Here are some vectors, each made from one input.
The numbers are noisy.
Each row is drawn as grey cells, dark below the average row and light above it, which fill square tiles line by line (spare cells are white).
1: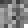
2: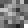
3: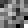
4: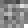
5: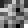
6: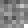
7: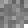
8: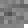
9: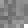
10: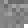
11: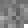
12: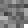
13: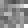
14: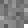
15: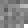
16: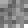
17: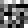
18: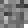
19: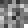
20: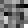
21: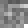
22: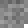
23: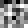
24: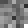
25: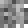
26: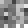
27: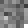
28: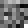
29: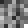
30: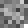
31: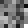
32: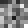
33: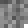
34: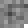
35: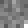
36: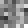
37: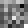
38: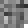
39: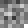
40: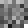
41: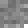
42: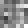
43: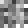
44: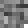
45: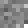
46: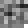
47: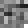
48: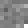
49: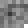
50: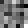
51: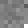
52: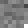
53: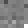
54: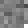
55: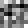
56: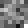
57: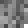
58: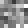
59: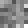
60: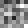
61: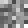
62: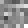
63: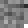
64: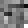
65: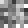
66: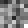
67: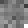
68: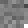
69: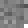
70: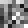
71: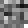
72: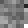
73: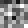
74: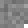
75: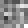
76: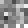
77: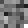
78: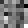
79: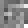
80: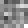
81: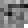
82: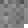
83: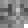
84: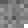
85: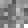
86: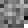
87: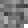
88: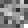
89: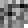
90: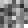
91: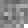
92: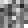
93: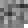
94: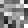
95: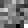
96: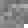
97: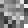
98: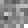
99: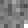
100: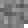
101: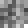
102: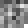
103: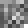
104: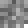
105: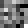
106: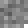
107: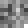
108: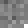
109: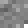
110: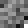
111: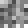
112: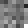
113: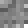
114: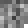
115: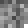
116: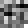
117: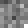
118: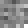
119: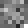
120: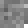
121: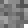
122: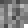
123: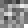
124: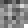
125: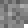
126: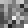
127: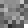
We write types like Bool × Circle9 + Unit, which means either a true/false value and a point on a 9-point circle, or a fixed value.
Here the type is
Line4 + List3(Line6).
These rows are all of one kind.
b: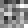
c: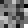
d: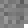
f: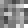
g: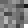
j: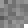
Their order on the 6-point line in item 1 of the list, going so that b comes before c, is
b, j, g, d, f, c.
